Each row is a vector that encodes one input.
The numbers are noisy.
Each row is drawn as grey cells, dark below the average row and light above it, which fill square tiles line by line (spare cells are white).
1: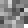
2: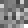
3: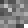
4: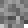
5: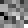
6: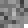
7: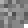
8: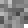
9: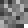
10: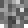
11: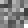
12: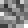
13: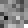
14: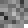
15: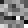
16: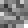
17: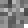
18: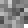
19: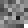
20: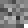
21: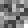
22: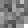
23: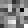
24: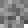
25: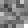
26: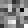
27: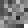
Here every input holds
one of 5 labels.
